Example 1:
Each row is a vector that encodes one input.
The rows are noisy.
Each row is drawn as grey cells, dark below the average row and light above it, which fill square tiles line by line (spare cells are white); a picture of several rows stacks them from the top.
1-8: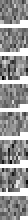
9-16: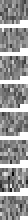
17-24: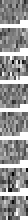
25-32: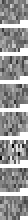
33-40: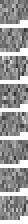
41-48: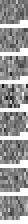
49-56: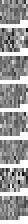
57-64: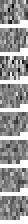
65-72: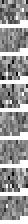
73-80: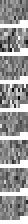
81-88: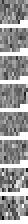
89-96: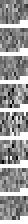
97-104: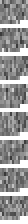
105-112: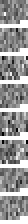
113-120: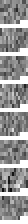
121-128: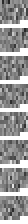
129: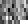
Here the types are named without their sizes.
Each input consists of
either a point on each of two circles, or a fixed value, or a point on each of two lines.
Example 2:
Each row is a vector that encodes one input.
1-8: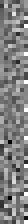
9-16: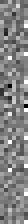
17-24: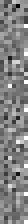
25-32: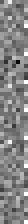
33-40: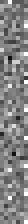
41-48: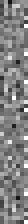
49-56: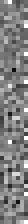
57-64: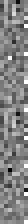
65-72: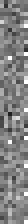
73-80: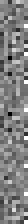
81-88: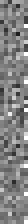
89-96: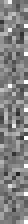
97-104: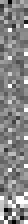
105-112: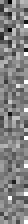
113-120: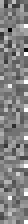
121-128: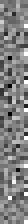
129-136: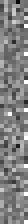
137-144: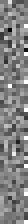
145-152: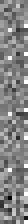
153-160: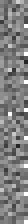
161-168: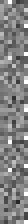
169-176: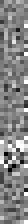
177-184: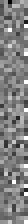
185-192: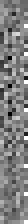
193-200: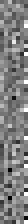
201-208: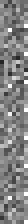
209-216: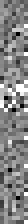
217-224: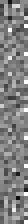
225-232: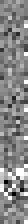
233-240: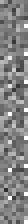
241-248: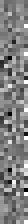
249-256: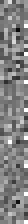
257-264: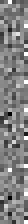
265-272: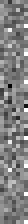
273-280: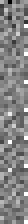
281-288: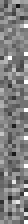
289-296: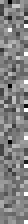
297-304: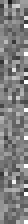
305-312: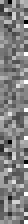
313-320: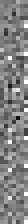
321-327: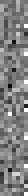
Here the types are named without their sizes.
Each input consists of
a list of points on a line.
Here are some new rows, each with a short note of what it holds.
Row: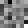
a list of one item
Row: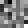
a list of one item
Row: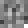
a list of two items
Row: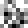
the empty list
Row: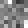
a list of three items
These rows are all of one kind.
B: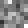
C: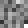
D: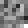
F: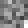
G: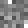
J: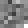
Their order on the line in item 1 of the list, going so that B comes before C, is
B, G, F, C, J, D.
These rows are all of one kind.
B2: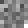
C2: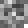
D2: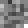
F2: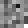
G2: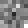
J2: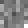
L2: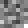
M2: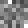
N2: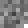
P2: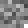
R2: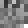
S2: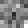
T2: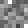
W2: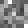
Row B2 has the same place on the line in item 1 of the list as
G2, P2 and S2.
